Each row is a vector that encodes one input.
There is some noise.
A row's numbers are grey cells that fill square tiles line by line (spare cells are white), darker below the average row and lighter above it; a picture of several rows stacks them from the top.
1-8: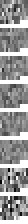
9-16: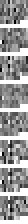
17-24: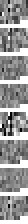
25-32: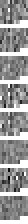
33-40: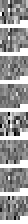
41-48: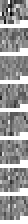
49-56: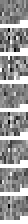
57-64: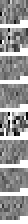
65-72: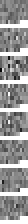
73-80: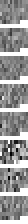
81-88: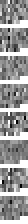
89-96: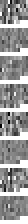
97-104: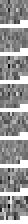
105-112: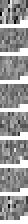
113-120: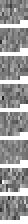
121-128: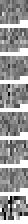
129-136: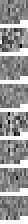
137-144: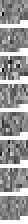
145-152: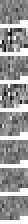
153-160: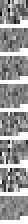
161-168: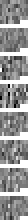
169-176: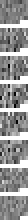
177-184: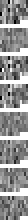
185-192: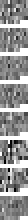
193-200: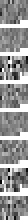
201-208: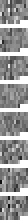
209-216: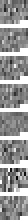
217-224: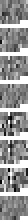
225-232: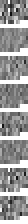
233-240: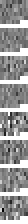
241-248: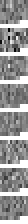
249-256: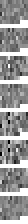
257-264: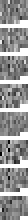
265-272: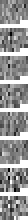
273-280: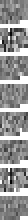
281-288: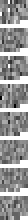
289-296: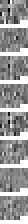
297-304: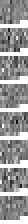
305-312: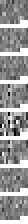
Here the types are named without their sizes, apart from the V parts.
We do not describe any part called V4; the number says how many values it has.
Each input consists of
either a label, or a point on a line and four true/false values, or two values of V4.
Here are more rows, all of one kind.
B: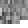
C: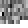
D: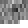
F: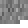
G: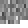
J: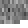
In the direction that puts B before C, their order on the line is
F, B, C, G, J, D.
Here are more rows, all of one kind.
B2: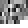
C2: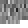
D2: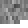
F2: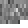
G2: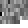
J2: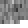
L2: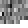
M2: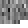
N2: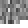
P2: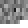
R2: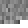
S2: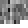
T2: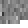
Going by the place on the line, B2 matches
D2 and L2.
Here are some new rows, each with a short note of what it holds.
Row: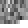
a label
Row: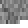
two values of V4
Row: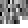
a point on a line and four true/false values
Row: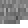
a label
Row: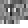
a label
